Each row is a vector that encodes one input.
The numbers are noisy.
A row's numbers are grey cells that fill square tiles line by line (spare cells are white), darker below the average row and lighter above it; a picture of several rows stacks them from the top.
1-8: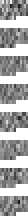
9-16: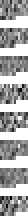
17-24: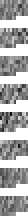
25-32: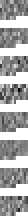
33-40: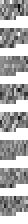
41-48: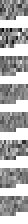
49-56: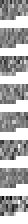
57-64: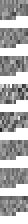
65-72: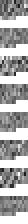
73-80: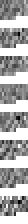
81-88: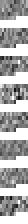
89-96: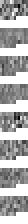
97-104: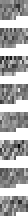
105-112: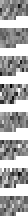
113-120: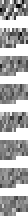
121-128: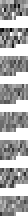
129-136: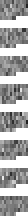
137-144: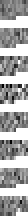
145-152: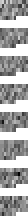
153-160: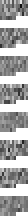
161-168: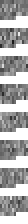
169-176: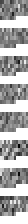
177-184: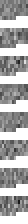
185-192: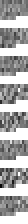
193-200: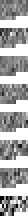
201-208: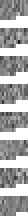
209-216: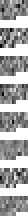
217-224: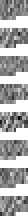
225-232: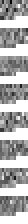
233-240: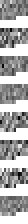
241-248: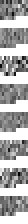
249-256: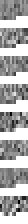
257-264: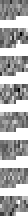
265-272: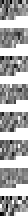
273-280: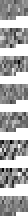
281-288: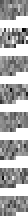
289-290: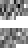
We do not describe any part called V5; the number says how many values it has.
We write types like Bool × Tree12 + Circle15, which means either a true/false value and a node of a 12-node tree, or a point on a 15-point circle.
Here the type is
((Label7 + Line12) × V5 + Line7) × Tree11.
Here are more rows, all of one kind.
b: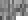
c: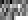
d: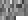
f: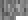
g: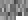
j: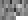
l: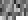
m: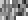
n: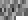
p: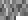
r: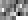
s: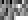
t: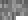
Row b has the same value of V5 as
j, n and p.
